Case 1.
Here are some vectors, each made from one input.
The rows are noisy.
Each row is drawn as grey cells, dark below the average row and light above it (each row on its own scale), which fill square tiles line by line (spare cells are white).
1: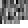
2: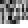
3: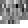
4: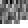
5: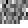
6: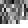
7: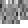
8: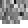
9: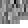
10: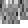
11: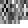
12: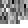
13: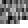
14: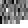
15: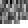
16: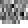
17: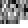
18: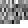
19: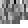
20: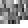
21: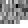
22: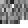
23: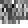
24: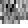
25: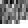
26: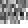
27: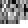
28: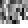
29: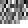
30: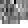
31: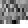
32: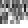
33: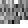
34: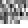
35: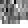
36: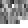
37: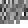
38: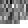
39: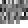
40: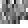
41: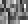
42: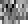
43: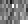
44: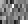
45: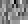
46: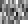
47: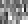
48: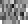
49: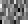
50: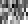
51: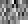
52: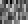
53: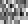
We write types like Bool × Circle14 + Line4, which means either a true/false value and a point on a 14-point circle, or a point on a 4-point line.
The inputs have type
(Bool × Bool × Bool + Unit) × Label5.
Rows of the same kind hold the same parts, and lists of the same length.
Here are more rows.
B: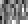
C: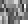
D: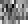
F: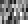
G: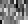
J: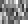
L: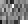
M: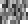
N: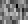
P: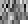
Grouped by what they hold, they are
B, D, F, G, L, M, N, P
C, J

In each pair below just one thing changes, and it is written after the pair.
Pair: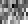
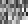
one of the three true/false values
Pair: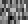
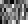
one of the three true/false values
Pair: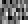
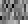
one of the three true/false values
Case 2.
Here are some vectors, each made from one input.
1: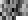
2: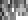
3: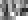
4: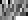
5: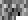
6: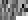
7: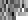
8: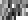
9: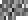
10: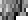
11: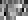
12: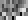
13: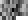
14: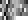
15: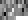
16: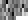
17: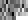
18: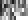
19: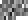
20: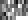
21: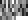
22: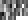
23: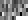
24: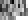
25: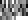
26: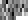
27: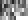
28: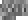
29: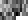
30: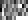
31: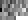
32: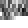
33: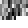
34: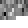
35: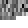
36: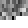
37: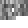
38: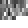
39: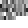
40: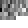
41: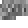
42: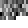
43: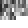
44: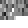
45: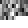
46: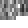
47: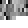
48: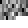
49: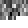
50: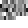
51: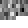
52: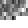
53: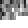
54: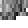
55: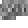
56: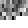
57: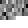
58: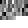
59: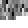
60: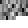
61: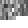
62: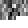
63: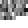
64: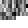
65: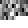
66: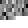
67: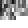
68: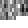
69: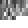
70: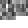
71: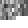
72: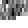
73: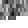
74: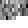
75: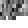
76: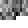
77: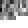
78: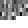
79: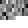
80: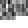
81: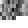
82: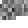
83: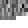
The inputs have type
Label7 × Tree11.
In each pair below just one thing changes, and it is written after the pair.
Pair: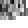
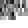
the label
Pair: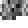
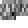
the label
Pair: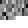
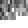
the node of the tree
